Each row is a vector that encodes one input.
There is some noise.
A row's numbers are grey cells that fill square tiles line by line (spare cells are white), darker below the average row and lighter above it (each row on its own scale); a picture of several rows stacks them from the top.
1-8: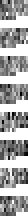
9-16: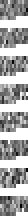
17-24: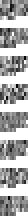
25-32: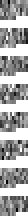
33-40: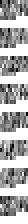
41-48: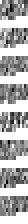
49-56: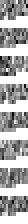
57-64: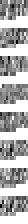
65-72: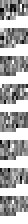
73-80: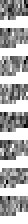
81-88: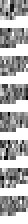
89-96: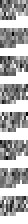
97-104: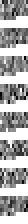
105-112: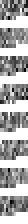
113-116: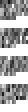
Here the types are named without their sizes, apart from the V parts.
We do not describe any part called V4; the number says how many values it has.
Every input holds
a true/false value and a value of V4, together with a list of points on a line.
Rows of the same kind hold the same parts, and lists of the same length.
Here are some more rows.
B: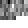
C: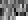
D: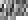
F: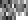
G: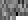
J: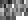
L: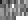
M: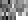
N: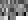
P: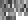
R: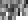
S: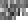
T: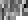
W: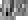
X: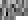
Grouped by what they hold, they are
B, F, J, L, M, P
C, X
D, G, N, R, S, T, W

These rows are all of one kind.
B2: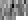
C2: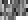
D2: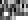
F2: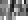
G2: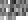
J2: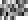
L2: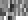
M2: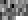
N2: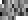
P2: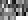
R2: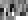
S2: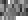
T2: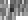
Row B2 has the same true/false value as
D2, J2, N2 and R2.
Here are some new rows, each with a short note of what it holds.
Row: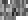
a true/false value and a value of V4, together with a list of one item
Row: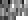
a true/false value and a value of V4, together with the empty list
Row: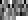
a true/false value and a value of V4, together with a list of one item
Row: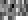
a true/false value and a value of V4, together with a list of one item
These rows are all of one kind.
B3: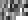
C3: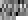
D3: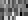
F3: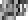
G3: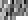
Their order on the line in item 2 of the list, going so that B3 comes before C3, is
B3, G3, D3, F3, C3.
